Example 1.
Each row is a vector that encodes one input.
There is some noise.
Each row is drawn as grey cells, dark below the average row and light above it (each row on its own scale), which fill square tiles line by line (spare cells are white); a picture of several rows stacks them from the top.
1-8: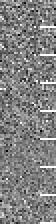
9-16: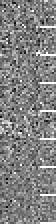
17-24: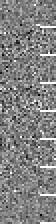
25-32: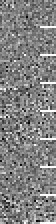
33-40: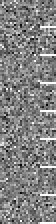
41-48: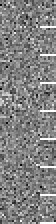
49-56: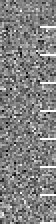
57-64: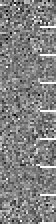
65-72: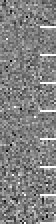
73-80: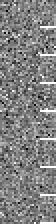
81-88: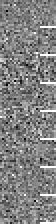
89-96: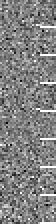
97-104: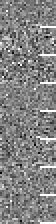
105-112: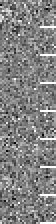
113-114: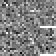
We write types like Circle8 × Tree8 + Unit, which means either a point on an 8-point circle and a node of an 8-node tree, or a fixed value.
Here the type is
(Circle9 + Unit) × Line6 + Line7.
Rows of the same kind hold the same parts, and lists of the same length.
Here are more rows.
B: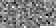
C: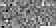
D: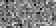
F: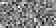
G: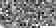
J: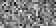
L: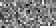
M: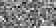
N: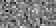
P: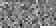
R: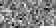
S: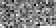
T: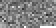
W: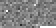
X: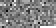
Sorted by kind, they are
B, D, F, G, J, N, P, S, T, W
C, L, X
M, R

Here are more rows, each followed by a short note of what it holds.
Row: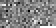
a point on a 6-point line
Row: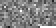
a point on a 9-point circle and a point on a 6-point line
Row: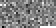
a point on a 6-point line
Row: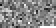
a point on a 7-point line
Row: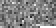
a point on a 9-point circle and a point on a 6-point line
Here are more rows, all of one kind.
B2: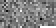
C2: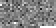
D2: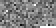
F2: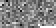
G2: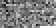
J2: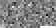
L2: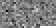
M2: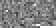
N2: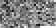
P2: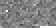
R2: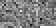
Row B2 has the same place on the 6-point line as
J2, N2 and R2.
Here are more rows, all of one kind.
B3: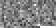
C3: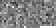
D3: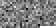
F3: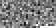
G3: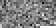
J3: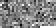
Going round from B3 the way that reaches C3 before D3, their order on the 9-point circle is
B3, G3, F3, C3, J3, D3.
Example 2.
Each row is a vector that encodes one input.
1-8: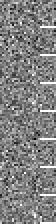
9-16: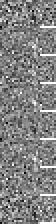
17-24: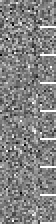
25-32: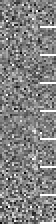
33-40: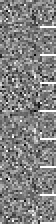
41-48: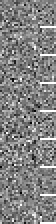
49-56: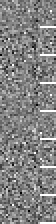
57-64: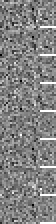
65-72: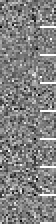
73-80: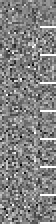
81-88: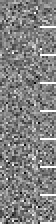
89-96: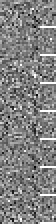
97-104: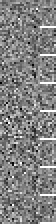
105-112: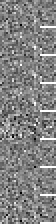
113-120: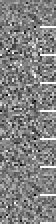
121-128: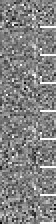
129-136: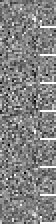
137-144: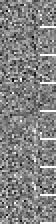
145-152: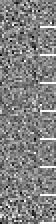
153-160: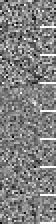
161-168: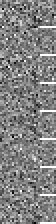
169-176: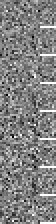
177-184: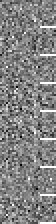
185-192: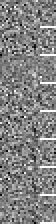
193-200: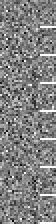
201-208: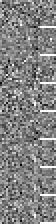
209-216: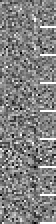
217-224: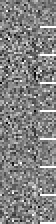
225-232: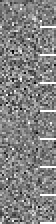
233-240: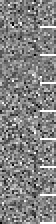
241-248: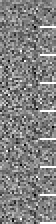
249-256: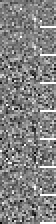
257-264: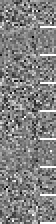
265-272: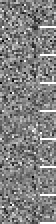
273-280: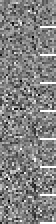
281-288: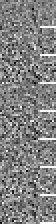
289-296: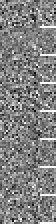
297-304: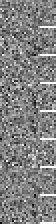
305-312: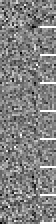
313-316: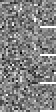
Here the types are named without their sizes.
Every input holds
either a point on a circle, or a list of points on a line.
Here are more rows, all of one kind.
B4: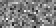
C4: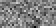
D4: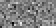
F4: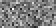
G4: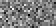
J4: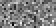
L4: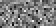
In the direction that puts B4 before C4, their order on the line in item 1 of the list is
D4, J4, B4, L4, C4, F4, G4.
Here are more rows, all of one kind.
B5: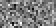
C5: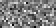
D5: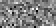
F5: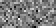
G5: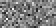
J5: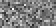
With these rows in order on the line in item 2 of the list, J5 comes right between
B5 and D5.
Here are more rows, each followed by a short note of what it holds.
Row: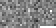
the empty list
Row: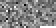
a point on a circle
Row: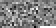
a list of two items
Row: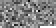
a point on a circle
